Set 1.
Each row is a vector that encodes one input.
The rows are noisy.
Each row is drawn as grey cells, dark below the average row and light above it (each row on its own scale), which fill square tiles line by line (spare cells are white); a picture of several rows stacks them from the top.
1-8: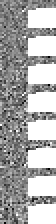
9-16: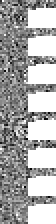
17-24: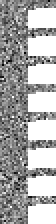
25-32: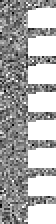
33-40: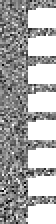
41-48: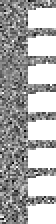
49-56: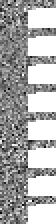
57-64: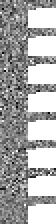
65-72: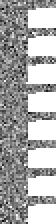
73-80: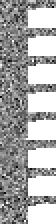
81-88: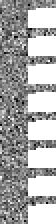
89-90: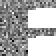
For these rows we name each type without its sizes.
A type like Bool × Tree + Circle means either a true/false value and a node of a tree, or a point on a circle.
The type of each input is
(Bool × Label + Unit) × Label.
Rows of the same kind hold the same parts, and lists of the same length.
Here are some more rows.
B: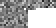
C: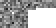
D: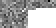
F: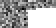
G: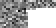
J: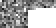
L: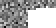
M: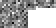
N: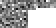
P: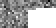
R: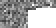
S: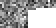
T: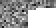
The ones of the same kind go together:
B, D, J, L, P, R, S, T
C, F, G, M, N

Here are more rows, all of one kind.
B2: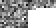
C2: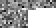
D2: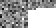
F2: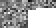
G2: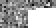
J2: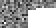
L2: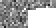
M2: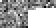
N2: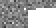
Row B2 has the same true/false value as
D2, F2 and J2.
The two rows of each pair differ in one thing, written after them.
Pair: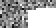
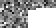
one of the two labels
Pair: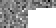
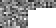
the true/false value
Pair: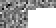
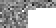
one of the two labels
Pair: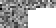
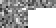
the true/false value
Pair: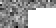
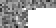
the true/false value
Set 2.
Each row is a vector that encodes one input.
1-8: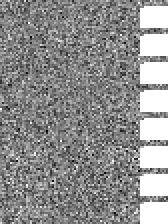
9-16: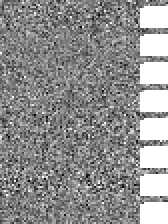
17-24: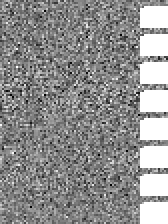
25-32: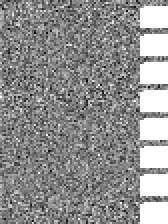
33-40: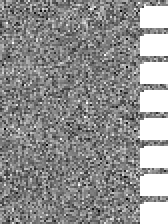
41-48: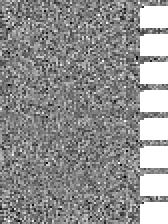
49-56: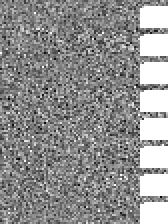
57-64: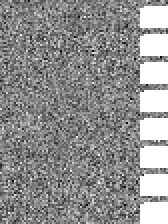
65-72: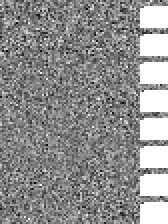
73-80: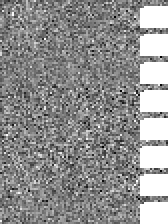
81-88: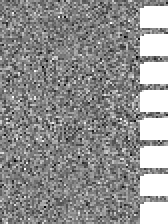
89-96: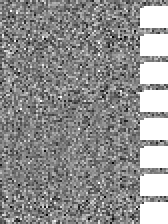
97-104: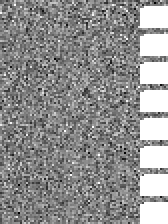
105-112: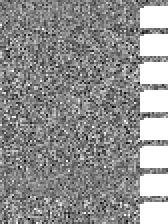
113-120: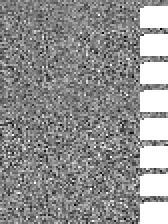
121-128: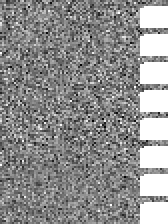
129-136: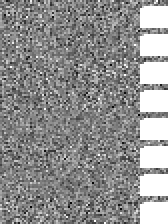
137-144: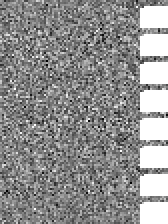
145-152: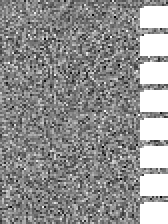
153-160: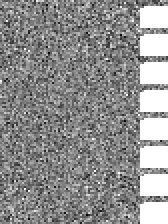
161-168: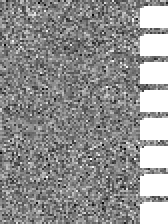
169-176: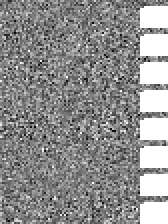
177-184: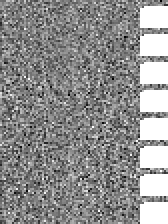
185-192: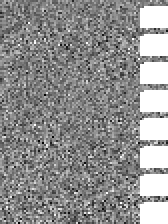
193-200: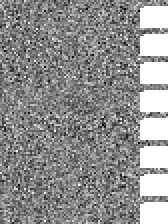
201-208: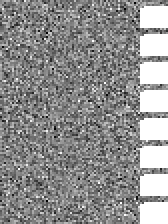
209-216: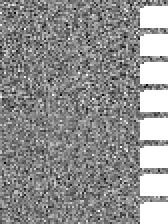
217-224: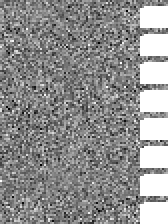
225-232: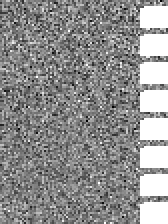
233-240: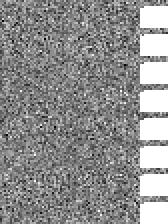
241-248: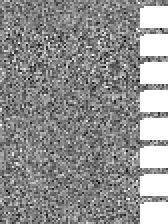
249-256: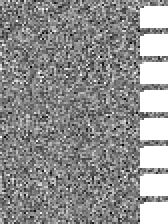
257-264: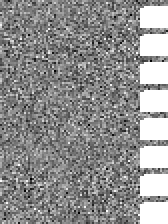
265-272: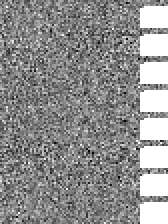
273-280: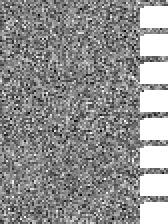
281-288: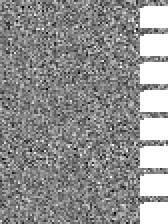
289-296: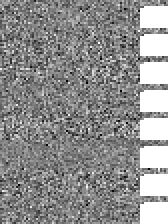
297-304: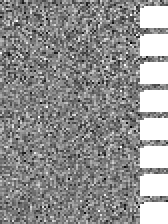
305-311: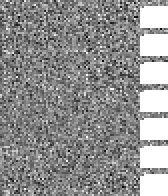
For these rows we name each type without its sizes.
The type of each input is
Bool × Bool × Bool + Tree × Tree.
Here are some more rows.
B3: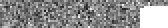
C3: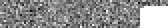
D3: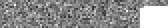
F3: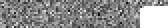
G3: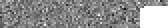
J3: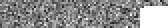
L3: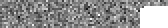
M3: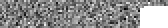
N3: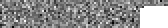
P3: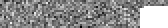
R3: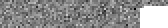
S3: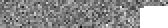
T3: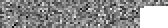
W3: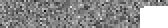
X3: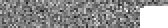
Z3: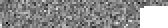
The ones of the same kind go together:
B3, G3, J3, L3, M3, N3, T3, W3
C3, D3, F3, P3, R3, S3, X3, Z3

